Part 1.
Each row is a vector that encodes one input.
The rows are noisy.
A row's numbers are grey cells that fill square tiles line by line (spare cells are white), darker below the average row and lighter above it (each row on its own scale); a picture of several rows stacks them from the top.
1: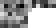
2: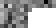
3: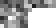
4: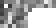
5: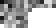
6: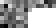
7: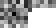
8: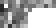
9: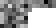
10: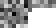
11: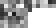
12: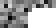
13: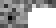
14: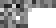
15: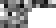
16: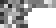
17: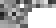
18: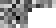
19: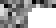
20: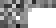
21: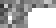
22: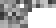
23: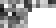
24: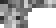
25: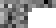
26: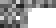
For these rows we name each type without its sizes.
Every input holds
three true/false values.
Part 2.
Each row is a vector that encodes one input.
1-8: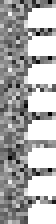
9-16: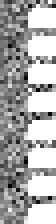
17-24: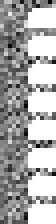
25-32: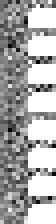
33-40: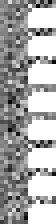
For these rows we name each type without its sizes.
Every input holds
a point on a line.
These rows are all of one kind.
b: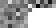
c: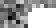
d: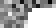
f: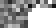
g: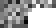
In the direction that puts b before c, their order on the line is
d, b, c, f, g.
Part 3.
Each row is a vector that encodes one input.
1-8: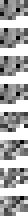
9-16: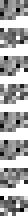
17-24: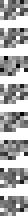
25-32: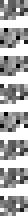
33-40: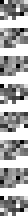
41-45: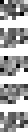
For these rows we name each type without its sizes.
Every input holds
a point on a line.
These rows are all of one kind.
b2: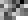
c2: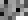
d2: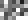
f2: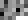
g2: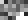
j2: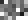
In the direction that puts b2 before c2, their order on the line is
j2, d2, b2, g2, c2, f2.
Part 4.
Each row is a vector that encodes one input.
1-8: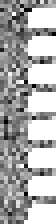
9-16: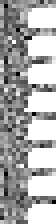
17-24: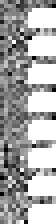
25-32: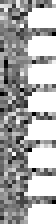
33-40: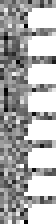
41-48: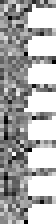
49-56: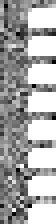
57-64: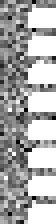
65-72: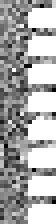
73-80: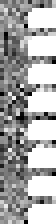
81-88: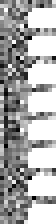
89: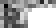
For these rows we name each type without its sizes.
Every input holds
a label.
